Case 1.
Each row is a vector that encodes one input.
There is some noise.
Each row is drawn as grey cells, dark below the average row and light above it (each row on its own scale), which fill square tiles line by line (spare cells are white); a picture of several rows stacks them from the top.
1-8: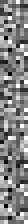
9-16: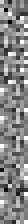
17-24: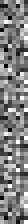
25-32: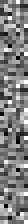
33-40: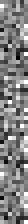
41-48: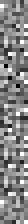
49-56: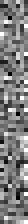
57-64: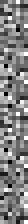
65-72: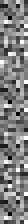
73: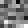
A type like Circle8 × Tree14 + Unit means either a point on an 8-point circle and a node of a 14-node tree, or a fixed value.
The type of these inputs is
Label7.
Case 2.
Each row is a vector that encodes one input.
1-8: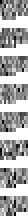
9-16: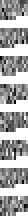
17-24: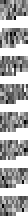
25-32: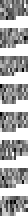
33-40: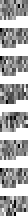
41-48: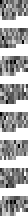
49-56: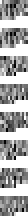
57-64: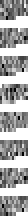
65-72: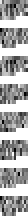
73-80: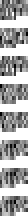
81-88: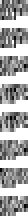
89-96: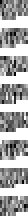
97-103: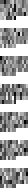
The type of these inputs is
Label10.
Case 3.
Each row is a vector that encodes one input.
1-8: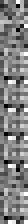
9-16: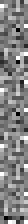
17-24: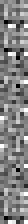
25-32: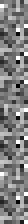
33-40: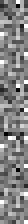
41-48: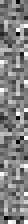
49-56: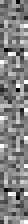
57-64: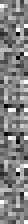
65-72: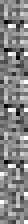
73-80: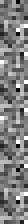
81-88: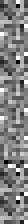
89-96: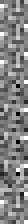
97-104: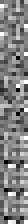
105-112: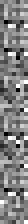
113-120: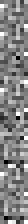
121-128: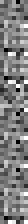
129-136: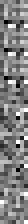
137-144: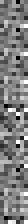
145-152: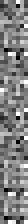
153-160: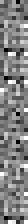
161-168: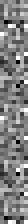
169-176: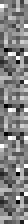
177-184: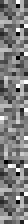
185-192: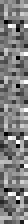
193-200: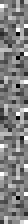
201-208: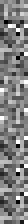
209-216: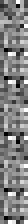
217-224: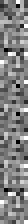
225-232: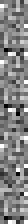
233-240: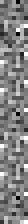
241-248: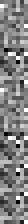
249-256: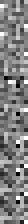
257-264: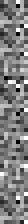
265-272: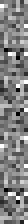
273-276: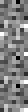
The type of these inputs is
Label4.
